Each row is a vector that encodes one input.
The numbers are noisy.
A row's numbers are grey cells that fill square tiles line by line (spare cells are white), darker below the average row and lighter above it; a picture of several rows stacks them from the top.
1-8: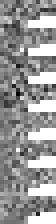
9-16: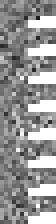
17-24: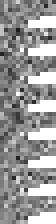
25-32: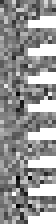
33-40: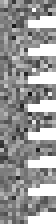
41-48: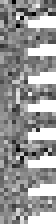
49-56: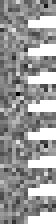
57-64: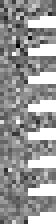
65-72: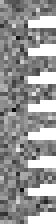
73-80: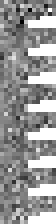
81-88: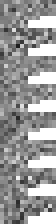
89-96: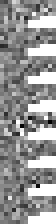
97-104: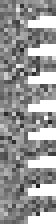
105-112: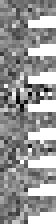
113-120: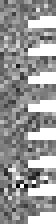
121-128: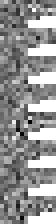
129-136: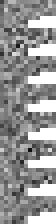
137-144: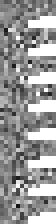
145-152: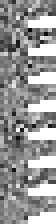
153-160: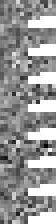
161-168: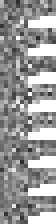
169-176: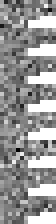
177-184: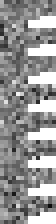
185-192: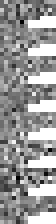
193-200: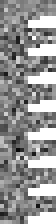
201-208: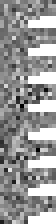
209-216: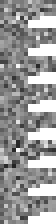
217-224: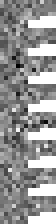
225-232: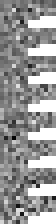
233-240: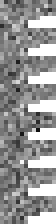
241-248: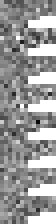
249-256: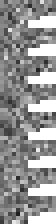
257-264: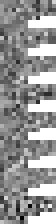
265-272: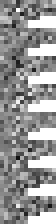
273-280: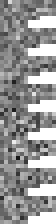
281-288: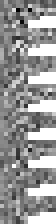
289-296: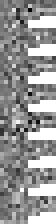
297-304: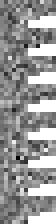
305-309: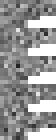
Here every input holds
either a point on a 10-point circle and a true/false value, or a point on a 5-point line, or a point on an 8-point line, or a point on a 12-point line.
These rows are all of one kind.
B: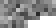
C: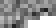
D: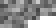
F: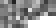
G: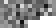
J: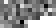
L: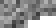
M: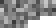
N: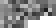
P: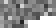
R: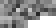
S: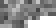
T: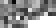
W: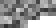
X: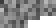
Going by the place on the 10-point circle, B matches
F, G, R and T.
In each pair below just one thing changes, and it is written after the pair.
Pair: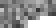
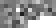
the place on the 10-point circle
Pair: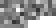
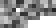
the true/false value
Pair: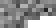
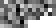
the place on the 10-point circle
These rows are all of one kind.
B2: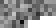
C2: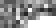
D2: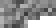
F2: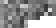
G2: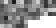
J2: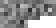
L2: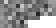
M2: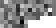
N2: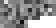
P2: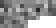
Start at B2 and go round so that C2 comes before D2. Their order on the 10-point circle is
B2, G2, L2, F2, C2, P2, M2, D2, J2, N2.
